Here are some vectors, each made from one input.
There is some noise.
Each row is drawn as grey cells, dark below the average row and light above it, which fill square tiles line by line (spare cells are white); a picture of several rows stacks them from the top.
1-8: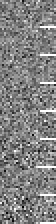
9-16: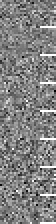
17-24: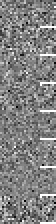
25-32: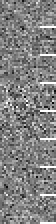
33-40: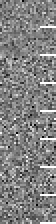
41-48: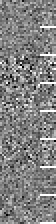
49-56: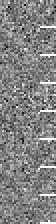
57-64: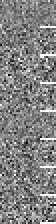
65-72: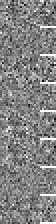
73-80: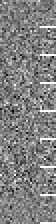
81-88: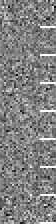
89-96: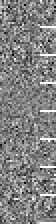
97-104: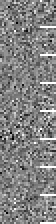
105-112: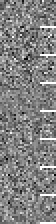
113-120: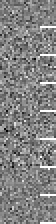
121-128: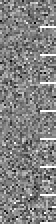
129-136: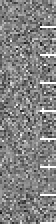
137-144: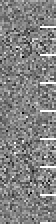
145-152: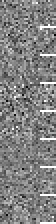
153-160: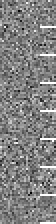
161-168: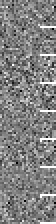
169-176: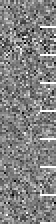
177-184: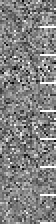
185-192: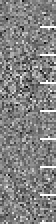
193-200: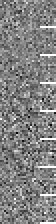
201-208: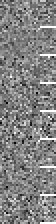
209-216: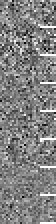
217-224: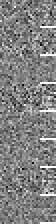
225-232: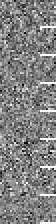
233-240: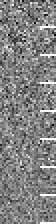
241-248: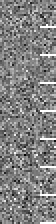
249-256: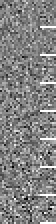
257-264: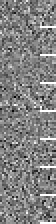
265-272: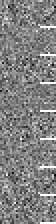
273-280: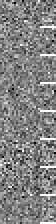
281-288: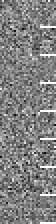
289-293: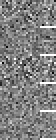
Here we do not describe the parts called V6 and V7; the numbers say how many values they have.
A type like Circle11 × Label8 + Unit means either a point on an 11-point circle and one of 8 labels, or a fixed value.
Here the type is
(Bool × Bool × Bool + Line8) × V7 + Line9 + V6.
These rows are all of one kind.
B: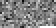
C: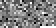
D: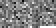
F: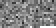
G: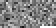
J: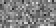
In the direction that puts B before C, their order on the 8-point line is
G, B, C, F, J, D.
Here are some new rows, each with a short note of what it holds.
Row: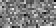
a point on a 9-point line
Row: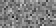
three true/false values and a value of V7
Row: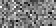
a point on a 9-point line
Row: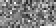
a point on a 9-point line
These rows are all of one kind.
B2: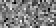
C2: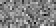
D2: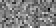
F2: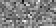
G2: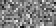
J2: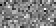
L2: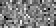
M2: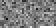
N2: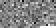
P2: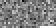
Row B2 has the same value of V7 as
D2, L2 and M2.
